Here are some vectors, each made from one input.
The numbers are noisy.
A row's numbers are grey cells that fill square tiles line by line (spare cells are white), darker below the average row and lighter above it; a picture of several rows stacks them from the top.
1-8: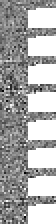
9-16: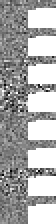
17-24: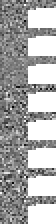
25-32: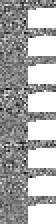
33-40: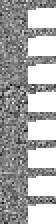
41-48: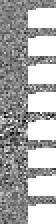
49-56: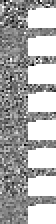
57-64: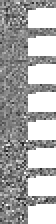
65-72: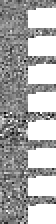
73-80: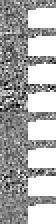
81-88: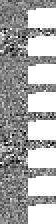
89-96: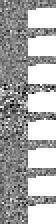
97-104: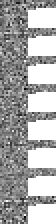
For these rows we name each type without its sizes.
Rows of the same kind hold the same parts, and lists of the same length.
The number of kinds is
4.
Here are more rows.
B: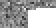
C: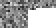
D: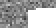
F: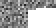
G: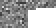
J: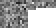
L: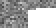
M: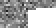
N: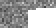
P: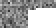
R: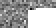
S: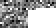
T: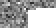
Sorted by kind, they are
B, D, G, M, T
C, F, P
J, L, N, R
S

